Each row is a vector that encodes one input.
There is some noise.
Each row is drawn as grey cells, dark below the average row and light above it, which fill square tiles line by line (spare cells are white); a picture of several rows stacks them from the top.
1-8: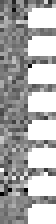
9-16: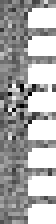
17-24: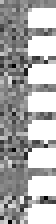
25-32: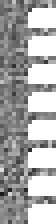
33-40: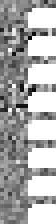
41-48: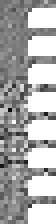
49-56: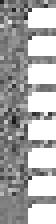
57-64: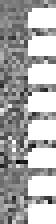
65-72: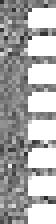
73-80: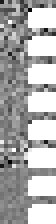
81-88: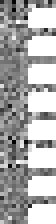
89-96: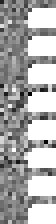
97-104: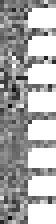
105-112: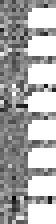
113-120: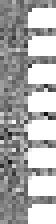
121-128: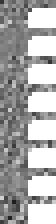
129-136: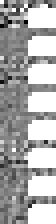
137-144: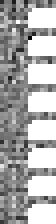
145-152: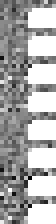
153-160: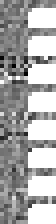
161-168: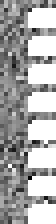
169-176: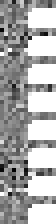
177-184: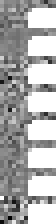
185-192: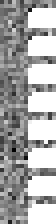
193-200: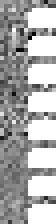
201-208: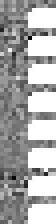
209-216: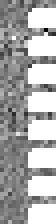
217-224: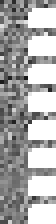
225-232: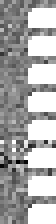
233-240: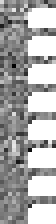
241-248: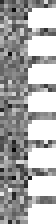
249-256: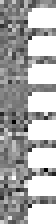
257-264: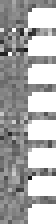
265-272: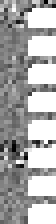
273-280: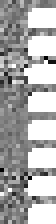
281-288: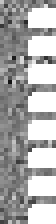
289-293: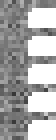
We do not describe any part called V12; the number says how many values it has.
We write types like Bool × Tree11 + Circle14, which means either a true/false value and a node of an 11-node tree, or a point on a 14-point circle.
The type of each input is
Bool × (Line7 + Line8 × V12).
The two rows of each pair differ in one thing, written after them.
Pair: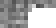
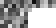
the true/false value
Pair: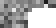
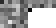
the place on the 7-point line
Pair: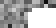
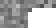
the true/false value
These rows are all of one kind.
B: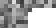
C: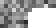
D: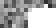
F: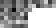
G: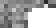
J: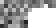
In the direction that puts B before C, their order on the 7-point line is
F, B, G, C, D, J.
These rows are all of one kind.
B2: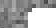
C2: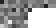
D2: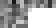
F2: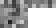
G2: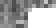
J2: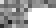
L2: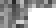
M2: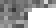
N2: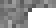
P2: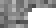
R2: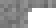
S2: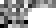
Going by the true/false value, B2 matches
C2, D2, N2 and P2.
